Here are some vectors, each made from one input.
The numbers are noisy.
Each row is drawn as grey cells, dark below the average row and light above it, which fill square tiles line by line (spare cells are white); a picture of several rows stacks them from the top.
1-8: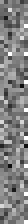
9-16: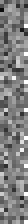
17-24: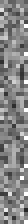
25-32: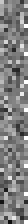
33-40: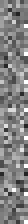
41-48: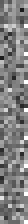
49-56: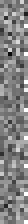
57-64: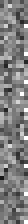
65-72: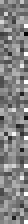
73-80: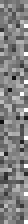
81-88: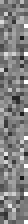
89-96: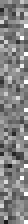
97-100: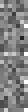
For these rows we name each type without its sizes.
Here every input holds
a label and a point on a line, together with either a fixed value, or a node of a tree.
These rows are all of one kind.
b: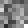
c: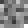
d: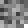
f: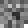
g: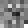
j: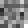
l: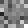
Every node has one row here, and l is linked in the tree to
f and g.
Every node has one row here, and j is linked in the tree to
c.
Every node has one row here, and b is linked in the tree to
d and g.
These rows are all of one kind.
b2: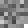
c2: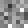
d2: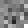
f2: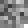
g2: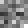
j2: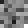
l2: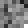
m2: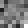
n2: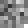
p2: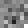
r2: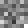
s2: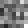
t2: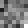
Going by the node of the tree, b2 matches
l2 and m2.
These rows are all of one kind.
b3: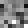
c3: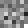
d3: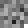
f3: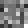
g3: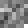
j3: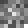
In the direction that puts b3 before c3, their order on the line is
f3, b3, j3, d3, g3, c3.
